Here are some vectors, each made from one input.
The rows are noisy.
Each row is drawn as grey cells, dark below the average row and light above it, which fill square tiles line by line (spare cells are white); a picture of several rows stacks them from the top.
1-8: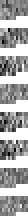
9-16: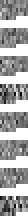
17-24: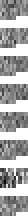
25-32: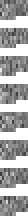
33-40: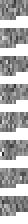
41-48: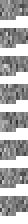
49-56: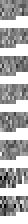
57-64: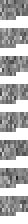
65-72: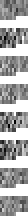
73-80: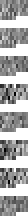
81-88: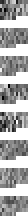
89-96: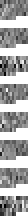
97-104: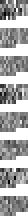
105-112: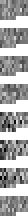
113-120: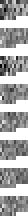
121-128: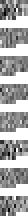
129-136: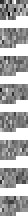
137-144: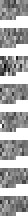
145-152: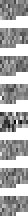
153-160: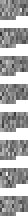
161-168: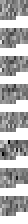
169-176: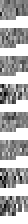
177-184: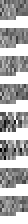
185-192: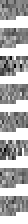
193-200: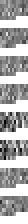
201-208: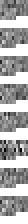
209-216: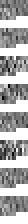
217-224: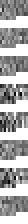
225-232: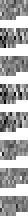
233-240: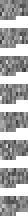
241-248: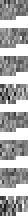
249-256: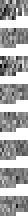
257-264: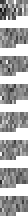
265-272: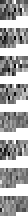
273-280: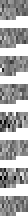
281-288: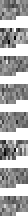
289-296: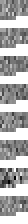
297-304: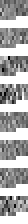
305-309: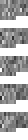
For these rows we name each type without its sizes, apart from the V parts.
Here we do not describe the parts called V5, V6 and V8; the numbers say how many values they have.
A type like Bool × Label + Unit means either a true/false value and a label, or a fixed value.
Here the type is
List(Line) + V5 × V6 × V8.
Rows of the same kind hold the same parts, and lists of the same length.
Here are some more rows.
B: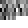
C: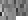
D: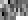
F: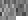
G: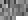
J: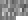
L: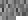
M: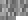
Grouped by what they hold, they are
B
C, F, L
D
G
J, M

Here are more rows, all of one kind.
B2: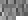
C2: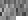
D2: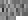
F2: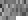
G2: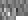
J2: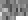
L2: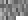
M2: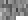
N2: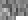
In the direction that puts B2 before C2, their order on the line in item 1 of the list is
J2, N2, M2, L2, G2, B2, D2, C2, F2.
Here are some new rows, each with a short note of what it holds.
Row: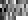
a value of V5, a value of V6 and a value of V8
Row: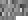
a list of one item
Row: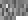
a list of two items
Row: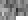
a list of three items
